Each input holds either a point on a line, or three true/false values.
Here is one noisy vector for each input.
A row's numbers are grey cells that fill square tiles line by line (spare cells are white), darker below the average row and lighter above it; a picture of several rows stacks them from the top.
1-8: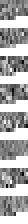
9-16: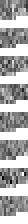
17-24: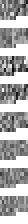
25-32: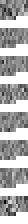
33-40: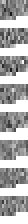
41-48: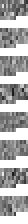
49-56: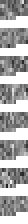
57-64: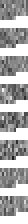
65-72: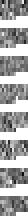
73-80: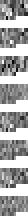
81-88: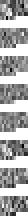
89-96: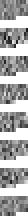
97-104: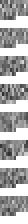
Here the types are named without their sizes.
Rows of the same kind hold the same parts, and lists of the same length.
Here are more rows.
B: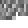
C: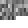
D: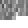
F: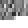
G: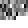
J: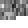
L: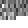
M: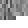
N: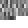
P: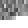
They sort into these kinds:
B, C, D, F, G, M, N, P
J, L

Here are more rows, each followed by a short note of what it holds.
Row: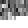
a point on a line
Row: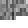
three true/false values
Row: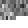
a point on a line
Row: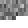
three true/false values
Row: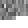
three true/false values
